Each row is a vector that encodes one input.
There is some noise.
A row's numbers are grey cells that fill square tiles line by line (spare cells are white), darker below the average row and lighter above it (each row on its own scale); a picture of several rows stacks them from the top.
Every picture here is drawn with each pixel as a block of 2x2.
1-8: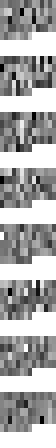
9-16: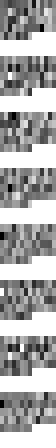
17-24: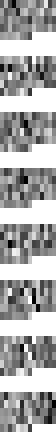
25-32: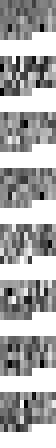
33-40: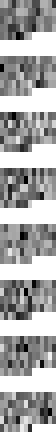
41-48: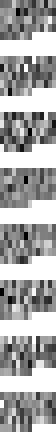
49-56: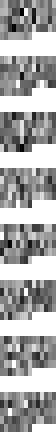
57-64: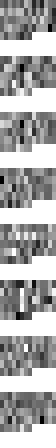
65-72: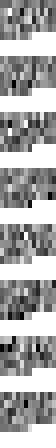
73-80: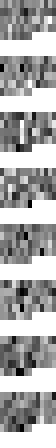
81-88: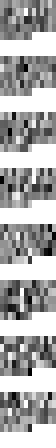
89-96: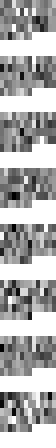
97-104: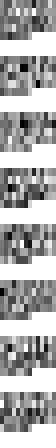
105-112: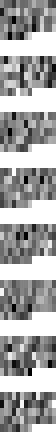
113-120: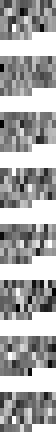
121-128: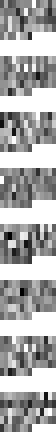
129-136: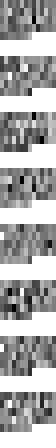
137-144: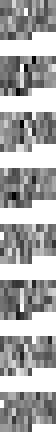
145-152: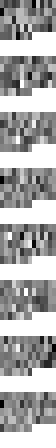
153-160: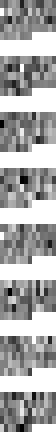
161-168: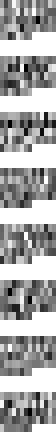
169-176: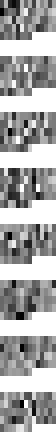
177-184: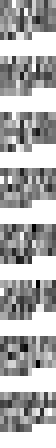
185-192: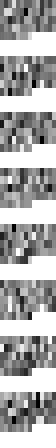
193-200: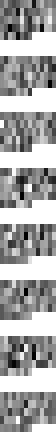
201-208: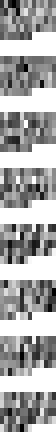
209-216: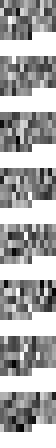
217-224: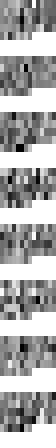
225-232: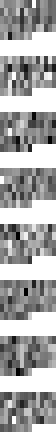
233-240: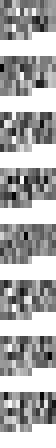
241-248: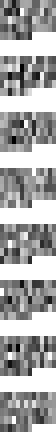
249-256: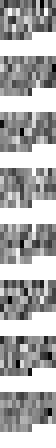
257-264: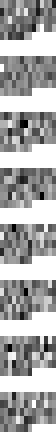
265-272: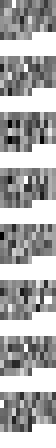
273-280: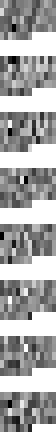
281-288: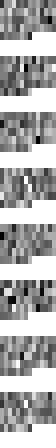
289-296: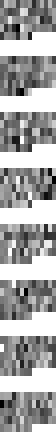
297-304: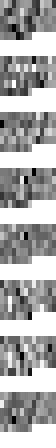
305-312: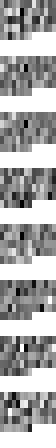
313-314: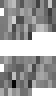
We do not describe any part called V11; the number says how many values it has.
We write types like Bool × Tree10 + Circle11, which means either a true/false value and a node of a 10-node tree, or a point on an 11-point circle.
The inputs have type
(Bool × Bool × Bool + V11) × Label10.
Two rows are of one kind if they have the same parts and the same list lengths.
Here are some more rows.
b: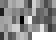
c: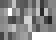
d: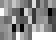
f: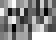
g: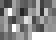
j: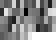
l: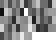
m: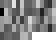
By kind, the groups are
b, c, g, m
d, f, j, l

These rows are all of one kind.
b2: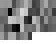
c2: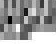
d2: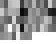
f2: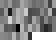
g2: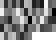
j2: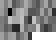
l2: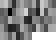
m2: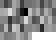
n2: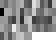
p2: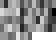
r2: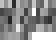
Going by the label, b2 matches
f2, g2, j2 and p2.
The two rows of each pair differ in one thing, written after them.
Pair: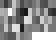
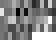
the value of V11
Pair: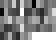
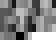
the label
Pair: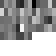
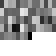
the value of V11
